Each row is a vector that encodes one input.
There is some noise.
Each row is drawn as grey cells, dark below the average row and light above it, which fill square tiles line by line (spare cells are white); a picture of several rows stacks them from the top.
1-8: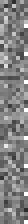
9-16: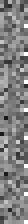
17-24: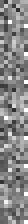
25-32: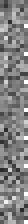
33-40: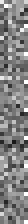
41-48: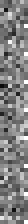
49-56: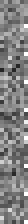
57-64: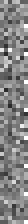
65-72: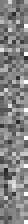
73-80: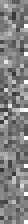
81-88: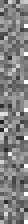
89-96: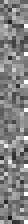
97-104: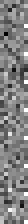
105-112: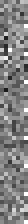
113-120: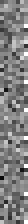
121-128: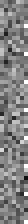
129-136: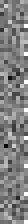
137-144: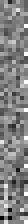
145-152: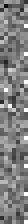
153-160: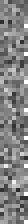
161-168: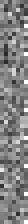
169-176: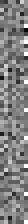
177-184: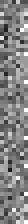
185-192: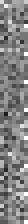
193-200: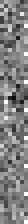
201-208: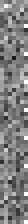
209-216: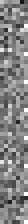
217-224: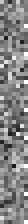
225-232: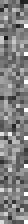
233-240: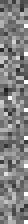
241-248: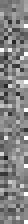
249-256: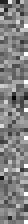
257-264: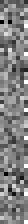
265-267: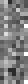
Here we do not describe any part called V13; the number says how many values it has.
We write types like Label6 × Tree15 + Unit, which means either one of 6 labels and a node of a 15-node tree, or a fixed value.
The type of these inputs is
Bool × Bool × Bool × Bool × (Label7 × V13 + Unit).
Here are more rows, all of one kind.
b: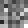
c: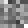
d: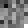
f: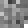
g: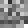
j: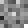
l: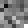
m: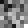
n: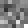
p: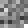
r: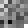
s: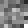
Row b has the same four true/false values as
g, p and r.
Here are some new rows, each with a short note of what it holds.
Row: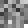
four true/false values
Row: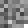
four true/false values
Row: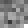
one of 7 labels, four true/false values and a value of V13
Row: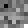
one of 7 labels, four true/false values and a value of V13
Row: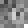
one of 7 labels, four true/false values and a value of V13
